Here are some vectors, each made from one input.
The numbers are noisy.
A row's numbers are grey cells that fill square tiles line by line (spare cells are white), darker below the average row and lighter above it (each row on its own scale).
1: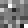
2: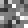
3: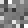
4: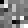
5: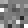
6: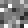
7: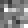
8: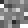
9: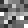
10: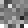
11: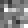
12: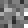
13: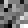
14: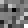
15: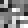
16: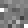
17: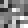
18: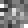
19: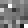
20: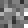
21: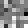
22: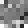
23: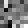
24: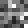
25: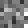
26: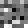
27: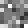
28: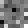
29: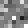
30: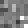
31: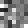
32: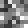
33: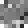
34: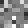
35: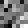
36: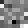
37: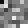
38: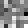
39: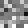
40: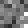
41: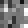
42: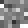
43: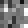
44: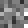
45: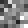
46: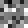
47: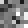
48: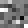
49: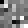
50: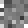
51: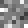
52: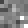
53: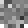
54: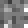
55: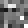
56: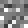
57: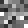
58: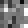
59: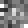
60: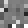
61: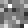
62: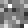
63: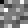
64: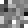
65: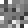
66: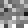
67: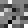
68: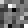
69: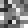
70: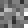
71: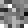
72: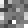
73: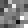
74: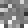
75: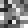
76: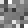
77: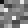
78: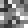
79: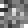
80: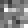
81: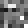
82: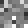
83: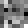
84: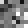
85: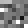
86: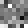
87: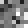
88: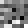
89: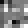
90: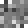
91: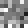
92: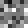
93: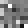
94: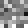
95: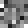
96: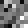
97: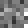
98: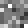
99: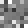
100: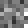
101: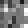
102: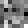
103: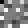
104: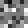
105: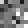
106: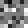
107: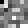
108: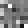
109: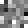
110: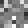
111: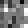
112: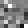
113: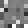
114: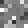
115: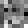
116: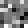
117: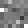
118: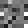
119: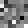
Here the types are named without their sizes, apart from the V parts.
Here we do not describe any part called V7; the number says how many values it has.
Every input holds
a value of V7, together with a list of points on a line.
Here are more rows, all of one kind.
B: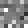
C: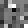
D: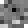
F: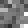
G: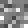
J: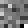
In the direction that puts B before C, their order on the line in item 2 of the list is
G, B, C, F, J, D.
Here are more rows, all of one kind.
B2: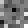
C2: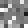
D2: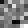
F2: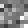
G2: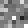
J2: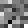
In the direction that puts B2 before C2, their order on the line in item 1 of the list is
D2, F2, B2, J2, G2, C2.
